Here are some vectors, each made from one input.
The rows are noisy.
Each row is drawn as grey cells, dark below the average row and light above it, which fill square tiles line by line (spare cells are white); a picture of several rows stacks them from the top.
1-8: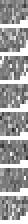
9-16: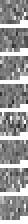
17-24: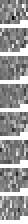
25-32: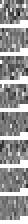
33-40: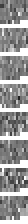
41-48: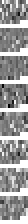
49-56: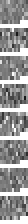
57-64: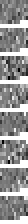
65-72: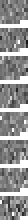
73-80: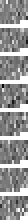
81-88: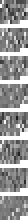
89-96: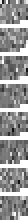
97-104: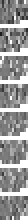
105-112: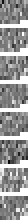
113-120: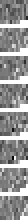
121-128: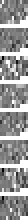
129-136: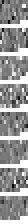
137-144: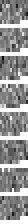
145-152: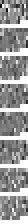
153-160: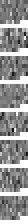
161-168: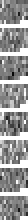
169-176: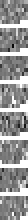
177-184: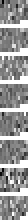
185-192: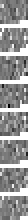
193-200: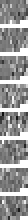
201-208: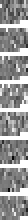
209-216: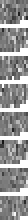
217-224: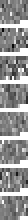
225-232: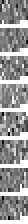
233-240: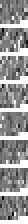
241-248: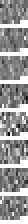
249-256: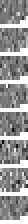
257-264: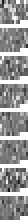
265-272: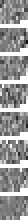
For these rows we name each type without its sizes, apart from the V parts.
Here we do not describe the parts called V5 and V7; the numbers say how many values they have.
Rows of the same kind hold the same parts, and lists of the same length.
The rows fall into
2 kinds.
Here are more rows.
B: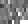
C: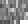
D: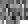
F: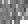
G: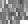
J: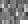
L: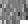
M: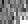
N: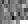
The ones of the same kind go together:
B, C, F, G, M
D, J, L, N

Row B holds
a point on a circle, a true/false value and a value of V5.
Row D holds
a value of V5 and a value of V7.
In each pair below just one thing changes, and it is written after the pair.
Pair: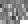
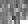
the value of V7
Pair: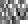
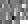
the value of V7
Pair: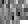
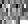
the value of V5
